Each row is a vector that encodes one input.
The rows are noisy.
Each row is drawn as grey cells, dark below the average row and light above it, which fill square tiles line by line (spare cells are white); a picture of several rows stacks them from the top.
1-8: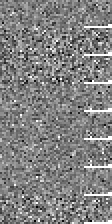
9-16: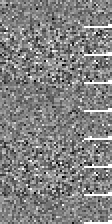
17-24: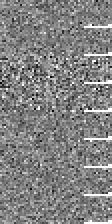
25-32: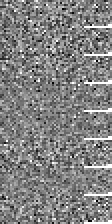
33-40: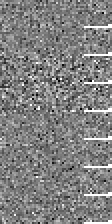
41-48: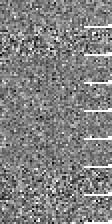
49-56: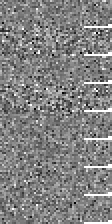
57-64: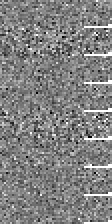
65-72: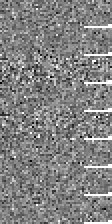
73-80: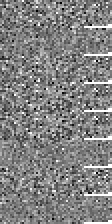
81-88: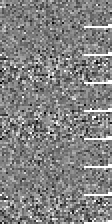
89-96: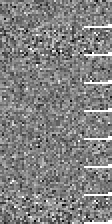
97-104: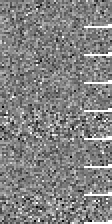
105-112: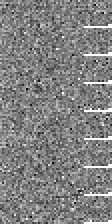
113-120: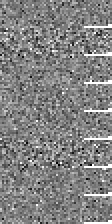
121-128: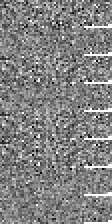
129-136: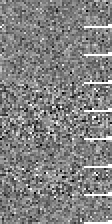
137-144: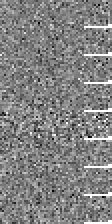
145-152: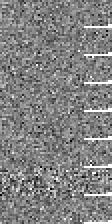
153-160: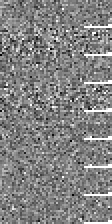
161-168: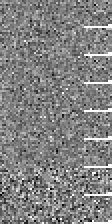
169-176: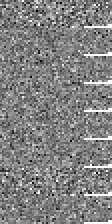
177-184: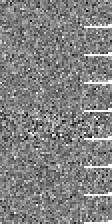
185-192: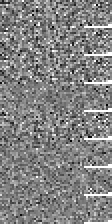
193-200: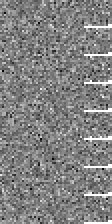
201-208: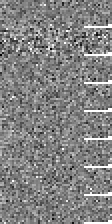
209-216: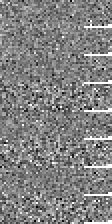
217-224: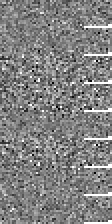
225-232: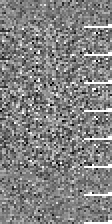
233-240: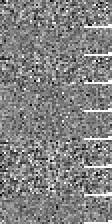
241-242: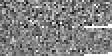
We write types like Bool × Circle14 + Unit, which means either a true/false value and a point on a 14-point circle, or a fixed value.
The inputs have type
Circle9 × Circle9 × (Circle9 + Unit) + Line9.
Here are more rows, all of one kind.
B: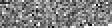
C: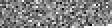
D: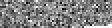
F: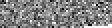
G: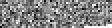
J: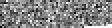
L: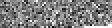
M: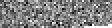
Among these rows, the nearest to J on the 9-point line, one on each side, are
F and G.
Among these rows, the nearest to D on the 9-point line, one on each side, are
C and M.
